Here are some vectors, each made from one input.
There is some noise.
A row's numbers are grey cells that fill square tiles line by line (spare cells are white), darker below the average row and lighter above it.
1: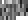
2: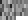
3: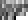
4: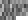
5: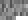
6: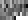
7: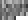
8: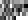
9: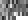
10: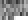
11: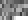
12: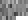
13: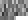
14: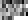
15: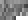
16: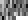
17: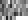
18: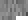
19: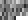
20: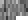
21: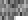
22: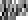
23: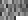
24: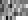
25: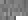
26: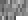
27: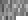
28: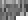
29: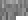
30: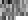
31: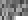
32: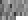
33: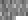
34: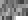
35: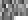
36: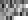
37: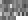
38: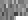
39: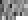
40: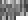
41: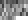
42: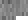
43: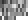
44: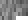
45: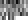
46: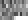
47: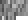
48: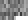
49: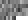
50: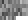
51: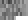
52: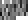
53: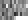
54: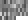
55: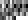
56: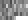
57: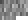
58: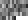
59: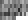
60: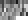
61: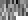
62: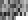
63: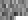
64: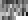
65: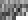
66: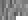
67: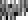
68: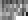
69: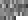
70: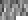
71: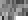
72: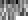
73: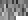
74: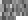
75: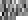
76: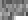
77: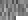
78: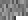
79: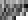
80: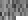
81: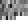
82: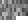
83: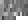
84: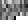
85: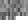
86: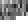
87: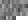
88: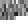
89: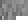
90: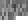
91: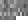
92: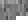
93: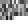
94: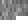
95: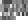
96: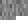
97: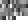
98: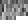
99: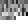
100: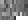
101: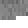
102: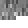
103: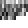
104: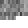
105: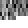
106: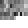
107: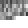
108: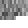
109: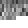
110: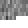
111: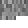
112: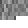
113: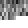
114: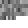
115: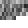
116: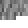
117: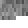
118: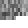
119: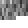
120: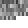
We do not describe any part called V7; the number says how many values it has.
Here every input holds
a point on a 5-point line and a value of V7, together with either a fixed value, or four true/false values.
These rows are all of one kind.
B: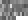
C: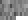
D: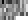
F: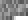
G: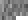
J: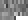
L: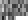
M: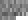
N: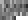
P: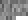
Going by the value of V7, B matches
C and L.
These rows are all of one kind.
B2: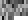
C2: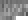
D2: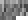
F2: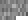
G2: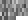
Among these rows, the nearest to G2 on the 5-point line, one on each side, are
D2 and F2.
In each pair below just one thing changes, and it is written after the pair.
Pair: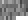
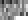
the place on the 5-point line
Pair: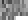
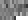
one of the four true/false values
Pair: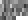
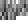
one of the four true/false values
